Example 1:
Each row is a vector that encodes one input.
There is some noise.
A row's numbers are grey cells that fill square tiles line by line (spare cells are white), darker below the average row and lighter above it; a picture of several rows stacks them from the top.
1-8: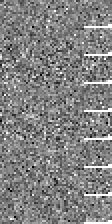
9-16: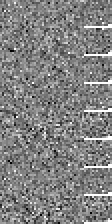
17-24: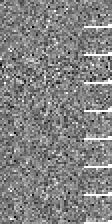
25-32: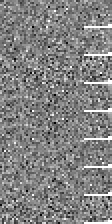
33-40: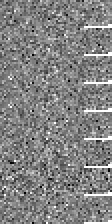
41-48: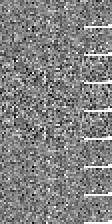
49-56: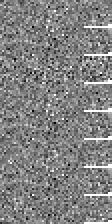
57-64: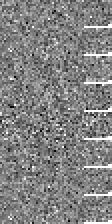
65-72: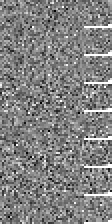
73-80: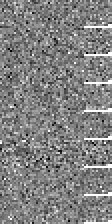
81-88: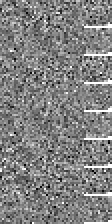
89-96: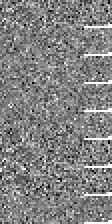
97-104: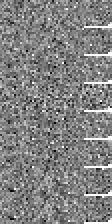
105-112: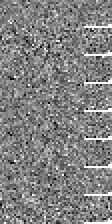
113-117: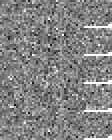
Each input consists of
either a point on an 8-point line, or four true/false values.
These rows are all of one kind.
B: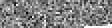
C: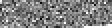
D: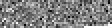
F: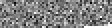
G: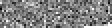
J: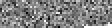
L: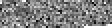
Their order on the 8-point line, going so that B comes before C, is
G, D, F, B, J, L, C.
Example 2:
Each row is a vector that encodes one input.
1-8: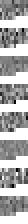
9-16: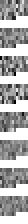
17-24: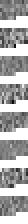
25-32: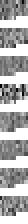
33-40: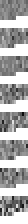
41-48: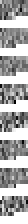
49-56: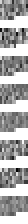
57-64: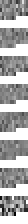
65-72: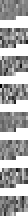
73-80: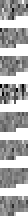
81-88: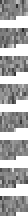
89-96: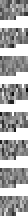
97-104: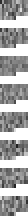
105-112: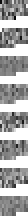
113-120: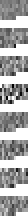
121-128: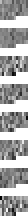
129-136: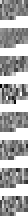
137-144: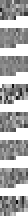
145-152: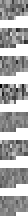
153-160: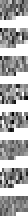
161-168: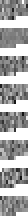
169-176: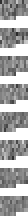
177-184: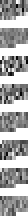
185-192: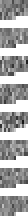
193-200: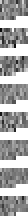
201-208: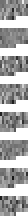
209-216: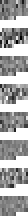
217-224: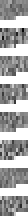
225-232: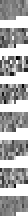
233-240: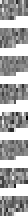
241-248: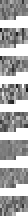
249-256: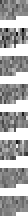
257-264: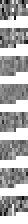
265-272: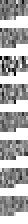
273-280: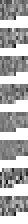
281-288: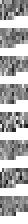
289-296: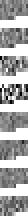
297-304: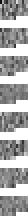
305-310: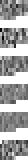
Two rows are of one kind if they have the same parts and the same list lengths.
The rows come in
2 kinds.
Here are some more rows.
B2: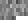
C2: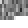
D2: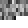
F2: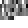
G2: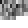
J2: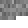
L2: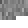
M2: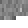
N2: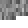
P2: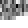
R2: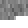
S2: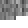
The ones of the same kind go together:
B2, L2, P2
C2, D2, F2, G2, J2, M2, N2, R2, S2

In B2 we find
a node of a 15-node tree.
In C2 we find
a node of a 15-node tree and four true/false values.
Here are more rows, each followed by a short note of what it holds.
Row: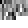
a node of a 15-node tree
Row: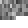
a node of a 15-node tree
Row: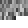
a node of a 15-node tree
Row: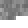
a node of a 15-node tree and four true/false values
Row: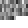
a node of a 15-node tree
